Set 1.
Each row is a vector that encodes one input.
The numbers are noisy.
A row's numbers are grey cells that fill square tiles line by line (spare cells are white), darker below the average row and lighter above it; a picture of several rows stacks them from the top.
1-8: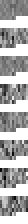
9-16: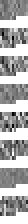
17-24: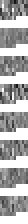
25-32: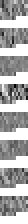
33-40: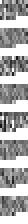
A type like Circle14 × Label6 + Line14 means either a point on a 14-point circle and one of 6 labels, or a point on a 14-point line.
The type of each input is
Bool × Bool × Bool.
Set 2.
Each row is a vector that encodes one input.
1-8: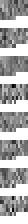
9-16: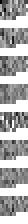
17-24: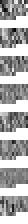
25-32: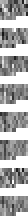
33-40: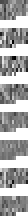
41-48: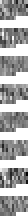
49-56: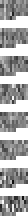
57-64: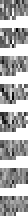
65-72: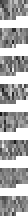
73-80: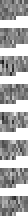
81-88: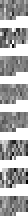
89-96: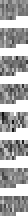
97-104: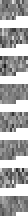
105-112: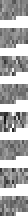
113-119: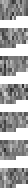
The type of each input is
Line13.
